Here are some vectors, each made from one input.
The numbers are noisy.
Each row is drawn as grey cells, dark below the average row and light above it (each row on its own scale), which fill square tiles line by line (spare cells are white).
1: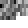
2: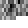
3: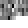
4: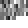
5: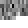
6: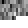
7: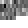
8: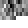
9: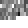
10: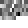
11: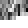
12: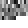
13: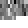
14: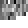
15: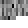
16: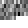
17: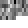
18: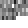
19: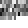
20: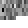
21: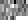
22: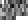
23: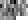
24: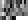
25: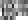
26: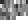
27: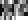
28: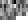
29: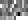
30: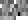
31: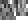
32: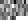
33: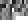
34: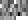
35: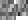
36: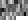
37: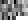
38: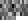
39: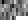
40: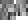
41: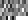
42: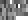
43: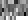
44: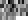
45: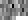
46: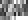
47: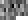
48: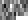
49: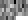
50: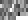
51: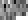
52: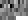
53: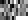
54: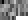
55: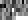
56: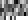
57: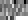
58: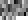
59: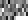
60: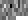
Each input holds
two labels (each one of 6).
